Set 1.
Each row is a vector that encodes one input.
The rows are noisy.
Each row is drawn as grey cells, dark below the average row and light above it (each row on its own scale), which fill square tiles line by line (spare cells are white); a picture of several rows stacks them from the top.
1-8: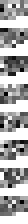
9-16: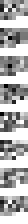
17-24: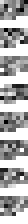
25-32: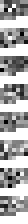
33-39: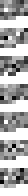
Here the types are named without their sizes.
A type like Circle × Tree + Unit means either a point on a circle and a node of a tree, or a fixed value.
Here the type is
Bool × Circle.
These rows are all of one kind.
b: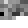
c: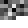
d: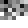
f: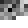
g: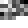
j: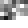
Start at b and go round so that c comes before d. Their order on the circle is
b, c, d, f, j, g.
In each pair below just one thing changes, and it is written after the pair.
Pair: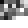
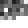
the place on the circle
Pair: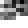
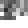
the true/false value
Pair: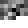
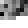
the true/false value
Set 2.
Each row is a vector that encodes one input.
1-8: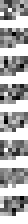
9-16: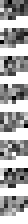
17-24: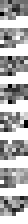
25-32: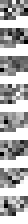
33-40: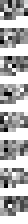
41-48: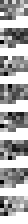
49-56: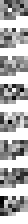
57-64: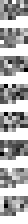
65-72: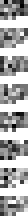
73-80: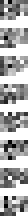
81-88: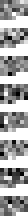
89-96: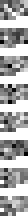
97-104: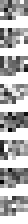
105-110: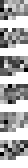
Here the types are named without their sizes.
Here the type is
Bool × (Circle + Unit).
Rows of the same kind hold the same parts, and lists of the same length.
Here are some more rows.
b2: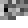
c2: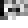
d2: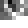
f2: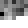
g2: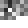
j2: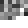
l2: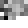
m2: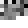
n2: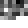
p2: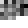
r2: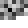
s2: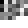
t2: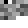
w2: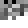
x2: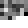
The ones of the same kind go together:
b2, j2, l2, m2, n2, p2, r2, s2, t2, x2
c2, d2, f2, g2, w2

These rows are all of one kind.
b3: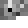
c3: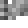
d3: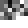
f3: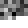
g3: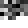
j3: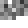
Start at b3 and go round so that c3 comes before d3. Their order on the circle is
b3, c3, j3, g3, d3, f3.
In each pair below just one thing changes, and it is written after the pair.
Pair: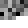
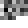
the true/false value
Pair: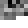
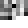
the place on the circle
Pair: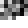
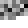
the place on the circle
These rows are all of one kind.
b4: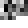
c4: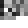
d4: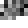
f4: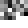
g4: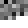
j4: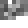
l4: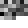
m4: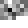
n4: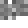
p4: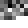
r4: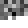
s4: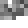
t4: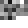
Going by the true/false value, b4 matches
f4, p4 and t4.
